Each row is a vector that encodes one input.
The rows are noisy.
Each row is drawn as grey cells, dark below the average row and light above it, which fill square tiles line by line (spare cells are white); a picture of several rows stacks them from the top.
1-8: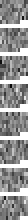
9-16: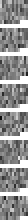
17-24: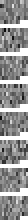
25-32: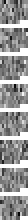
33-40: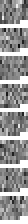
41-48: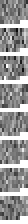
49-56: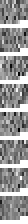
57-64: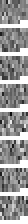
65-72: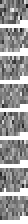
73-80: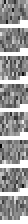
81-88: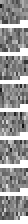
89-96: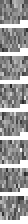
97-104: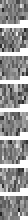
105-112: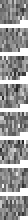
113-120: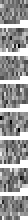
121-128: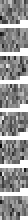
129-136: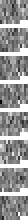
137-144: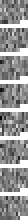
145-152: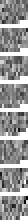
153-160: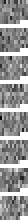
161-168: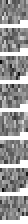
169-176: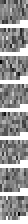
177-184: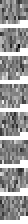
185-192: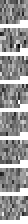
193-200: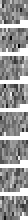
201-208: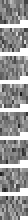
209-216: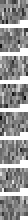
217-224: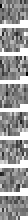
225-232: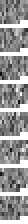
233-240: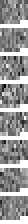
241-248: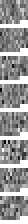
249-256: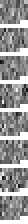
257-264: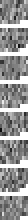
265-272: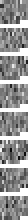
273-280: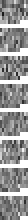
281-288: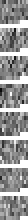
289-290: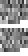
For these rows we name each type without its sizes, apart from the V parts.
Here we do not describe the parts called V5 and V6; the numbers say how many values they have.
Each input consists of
a label, together with either a point on a circle, or a label, a value of V5 and a value of V6.
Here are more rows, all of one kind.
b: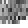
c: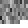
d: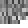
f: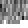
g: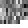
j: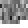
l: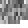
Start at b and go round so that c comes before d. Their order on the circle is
b, g, l, c, f, j, d.
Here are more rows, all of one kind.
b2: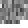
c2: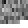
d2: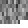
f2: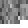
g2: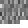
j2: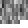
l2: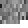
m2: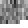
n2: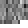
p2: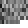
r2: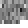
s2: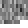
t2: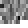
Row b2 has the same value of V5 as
c2, m2 and p2.
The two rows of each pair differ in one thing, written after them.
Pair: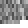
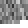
the value of V5
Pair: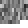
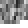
the value of V6
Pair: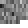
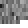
the value of V6
